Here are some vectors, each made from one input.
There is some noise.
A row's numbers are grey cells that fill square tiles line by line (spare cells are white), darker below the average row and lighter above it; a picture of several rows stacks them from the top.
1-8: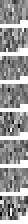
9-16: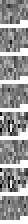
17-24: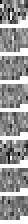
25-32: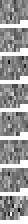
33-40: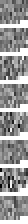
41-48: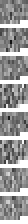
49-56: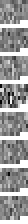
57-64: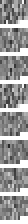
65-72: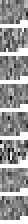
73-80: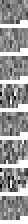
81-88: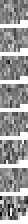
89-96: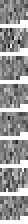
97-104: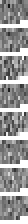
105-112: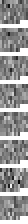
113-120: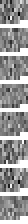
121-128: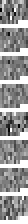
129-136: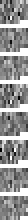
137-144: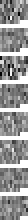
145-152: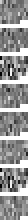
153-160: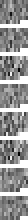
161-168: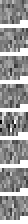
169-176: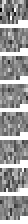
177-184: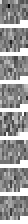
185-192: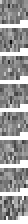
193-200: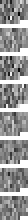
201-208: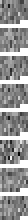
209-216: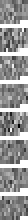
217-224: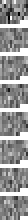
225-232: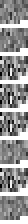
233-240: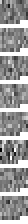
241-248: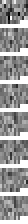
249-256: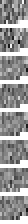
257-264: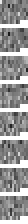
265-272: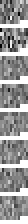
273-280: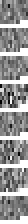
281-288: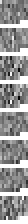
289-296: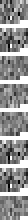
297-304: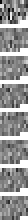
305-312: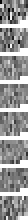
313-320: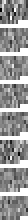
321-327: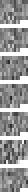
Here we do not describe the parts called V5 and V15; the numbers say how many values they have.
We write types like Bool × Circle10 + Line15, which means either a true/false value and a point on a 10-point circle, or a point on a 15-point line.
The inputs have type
Bool × Circle6 × V15 + V5.
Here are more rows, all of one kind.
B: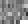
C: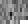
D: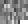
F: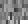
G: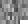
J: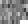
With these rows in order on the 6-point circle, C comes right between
F and J.
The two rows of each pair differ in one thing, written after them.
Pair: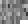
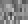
the true/false value
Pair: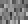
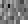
the true/false value
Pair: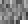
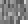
the value of V15
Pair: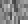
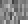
the value of V15
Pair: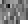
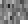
the value of V15
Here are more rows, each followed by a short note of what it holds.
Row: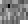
a point on a 6-point circle, a true/false value and a value of V15
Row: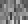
a point on a 6-point circle, a true/false value and a value of V15
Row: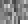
a point on a 6-point circle, a true/false value and a value of V15
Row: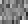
a point on a 6-point circle, a true/false value and a value of V15
